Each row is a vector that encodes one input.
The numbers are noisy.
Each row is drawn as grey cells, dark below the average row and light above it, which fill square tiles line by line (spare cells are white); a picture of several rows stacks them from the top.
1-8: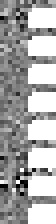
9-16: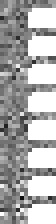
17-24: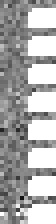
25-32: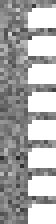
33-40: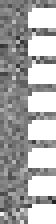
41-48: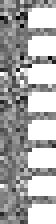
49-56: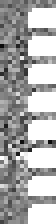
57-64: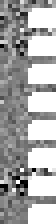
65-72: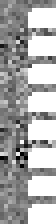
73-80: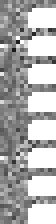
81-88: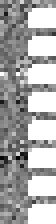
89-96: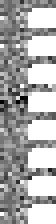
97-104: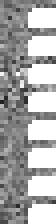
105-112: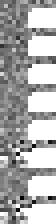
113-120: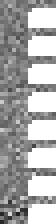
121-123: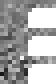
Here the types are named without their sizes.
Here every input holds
a list of items, each a point on each of two lines.
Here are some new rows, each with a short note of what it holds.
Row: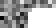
a list of one item
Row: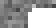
a list of two items
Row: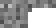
a list of one item
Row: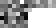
the empty list
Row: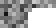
the empty list
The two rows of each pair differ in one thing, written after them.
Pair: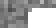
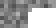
the place on one of the two lines in item 1 of the list
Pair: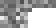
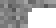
the place on one of the two lines in item 2 of the list
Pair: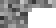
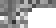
the place on one of the two lines in item 1 of the list
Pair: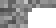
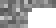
the place on one of the two lines in item 2 of the list
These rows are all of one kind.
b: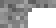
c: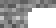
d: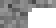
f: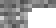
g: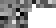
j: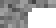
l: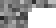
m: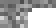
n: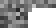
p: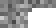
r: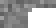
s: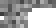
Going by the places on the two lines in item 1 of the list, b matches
d, j, l and m.
